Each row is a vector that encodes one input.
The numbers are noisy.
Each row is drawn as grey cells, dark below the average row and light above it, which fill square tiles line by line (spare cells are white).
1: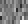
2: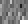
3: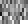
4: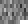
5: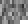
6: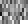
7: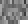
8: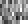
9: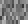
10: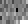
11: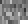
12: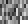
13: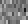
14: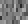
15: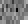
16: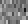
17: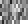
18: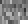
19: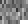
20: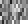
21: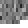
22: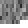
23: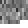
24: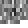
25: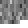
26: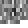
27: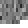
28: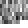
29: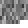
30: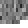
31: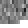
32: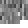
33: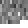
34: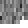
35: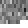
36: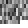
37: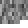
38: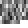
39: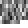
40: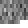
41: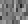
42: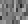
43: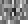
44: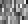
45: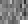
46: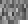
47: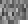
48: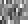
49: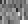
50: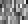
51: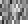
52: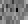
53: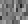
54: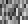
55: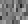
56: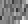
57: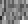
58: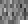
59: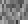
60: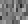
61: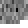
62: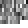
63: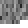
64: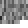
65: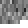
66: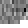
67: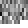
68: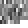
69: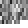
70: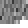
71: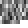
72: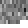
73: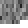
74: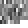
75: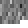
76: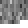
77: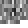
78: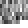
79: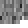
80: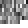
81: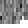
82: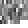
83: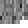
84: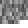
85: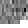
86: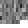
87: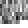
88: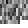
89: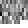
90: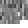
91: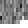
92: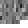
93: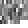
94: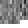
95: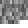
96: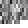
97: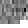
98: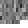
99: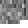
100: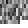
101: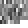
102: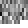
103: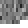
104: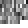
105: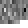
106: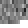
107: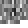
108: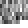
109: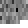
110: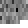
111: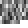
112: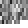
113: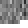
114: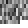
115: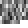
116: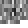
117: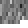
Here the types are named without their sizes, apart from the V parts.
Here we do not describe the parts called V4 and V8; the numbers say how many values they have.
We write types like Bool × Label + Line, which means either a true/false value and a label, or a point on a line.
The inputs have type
(Label + Line) × V4 + V8.
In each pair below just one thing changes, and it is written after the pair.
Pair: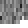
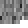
the place on the line
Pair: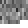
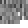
the place on the line
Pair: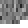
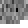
the value of V4
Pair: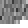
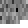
the place on the line
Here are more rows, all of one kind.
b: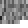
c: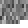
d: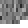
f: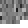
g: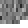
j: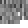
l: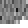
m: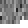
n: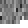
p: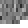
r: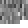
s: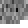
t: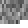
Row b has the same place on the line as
j and l.
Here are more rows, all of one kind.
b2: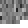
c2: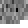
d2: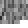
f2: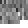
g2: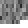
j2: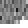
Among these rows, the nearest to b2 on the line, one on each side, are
c2 and f2.
